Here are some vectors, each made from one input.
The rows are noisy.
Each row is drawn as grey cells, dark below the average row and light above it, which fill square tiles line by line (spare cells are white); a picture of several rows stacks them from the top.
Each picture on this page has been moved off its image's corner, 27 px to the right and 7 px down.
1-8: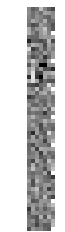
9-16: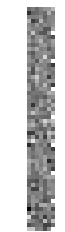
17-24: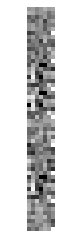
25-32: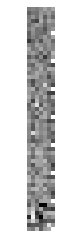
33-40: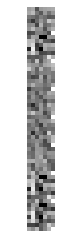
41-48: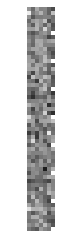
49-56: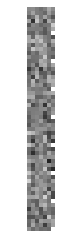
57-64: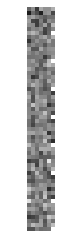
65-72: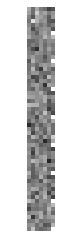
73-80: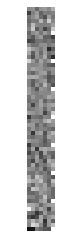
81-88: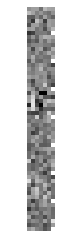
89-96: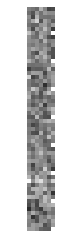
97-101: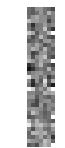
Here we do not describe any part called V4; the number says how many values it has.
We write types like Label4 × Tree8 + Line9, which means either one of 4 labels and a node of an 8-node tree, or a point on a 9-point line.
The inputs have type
List2(Label5 × V4).
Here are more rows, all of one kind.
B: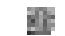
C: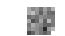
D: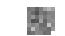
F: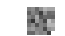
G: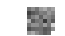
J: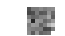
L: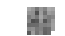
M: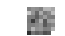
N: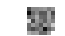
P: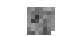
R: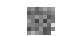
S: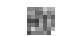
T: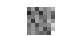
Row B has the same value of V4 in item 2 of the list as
J and P.
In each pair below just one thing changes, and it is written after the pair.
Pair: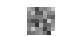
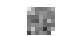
the value of V4 in item 1 of the list
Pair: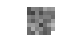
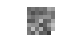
the label in item 2 of the list
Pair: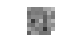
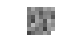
the label in item 1 of the list
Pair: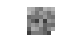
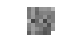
the value of V4 in item 2 of the list
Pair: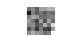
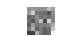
the value of V4 in item 2 of the list
